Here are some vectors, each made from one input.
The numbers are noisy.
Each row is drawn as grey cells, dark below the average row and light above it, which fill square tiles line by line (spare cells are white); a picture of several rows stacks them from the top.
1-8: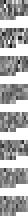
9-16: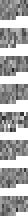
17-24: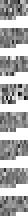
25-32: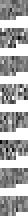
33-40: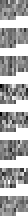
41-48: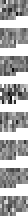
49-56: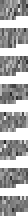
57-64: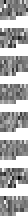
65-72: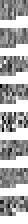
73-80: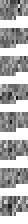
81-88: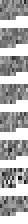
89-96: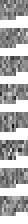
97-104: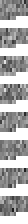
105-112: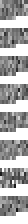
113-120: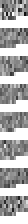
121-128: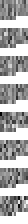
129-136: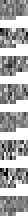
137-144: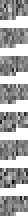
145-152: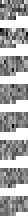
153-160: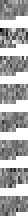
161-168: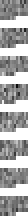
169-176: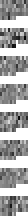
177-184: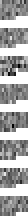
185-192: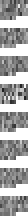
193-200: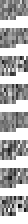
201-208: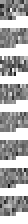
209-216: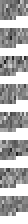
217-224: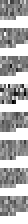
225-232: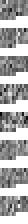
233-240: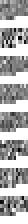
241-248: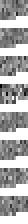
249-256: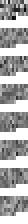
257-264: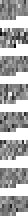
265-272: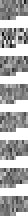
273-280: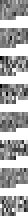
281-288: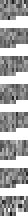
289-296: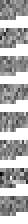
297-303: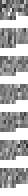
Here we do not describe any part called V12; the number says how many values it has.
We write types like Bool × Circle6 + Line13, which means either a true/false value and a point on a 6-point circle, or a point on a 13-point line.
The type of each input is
Circle11 × (Circle11 + V12) × Label4 + Tree11.
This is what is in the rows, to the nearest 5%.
About 85% of them hold a point on an 11-point circle and one of 4 labels, together with either a point on an 11-point circle, or a value of V12. The rest hold a node of an 11-node tree.
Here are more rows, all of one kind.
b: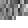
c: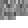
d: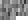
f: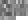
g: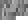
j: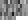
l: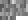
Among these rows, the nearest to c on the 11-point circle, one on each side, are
f and g.
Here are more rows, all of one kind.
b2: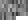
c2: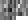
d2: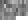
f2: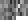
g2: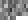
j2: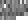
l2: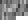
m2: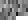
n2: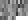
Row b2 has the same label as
m2 and n2.
